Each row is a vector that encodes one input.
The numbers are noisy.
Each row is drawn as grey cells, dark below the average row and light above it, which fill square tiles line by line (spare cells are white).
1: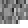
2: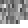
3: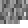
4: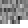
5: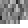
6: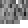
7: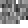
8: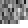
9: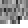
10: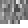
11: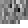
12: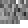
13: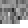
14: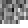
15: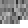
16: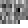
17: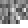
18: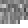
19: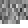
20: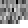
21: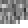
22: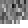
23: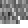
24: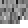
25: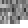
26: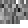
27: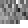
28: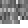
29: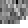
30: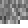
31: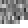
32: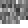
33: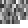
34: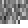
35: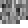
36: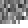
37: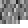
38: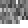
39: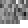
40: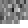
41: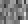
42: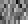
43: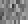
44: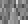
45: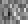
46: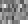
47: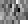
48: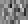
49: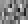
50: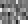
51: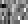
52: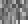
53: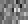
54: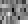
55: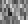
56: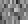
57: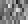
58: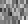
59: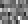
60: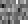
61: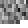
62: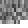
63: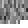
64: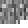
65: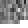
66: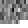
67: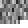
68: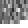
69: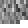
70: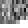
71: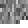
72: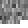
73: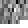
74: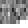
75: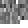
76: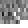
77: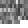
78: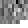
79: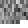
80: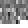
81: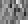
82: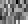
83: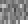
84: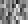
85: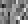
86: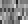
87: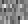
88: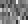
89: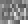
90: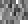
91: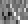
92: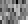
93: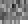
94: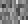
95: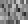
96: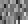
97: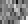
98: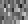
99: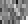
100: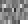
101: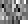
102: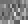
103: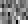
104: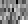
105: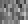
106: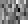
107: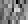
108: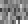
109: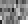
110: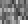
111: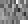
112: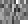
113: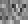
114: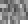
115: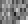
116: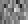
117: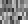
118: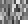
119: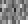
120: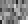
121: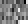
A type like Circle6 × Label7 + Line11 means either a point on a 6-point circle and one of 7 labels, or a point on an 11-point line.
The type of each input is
Line10 × Tree10 × (Tree10 + Unit).
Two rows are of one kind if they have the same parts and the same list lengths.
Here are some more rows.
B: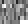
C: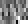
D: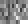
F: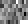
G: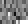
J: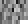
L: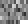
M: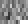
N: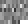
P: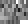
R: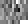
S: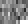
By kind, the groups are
B, F, G, L, N, P, R, S
C, D, J, M

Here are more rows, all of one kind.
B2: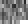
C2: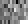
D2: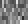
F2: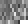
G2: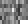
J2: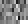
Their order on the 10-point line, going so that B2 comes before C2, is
G2, D2, F2, B2, J2, C2.
